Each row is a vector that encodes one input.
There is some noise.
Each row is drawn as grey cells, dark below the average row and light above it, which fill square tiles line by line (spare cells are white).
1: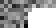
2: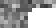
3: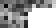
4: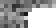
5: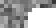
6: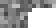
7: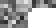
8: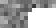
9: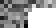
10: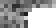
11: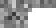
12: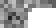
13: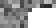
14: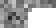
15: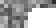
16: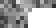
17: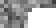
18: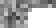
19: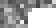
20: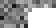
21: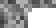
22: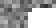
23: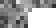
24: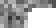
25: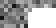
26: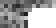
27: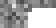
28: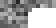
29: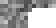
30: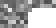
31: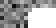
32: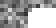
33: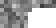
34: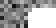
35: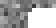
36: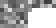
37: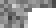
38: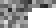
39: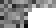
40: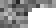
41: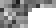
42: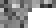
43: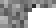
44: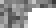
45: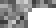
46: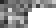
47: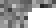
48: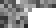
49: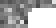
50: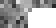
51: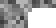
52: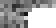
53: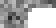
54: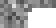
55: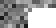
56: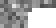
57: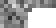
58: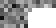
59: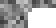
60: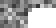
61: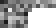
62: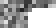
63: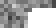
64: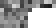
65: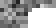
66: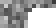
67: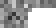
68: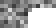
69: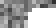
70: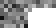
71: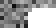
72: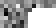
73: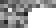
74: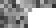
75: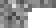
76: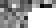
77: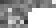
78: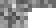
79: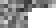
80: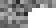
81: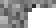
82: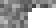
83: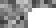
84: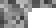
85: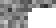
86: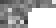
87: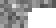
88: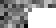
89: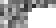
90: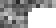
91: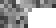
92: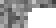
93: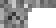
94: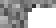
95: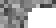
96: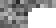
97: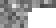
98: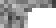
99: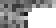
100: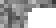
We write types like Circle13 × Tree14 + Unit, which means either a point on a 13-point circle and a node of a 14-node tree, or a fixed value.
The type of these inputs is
Circle8 + Line8.
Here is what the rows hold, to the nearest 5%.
About 50% of them hold a point on an 8-point circle. The rest hold a point on an 8-point line.
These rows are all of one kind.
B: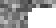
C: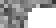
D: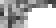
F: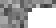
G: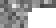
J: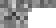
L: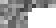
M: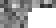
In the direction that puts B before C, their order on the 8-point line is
L, B, F, C, M, G, D, J.
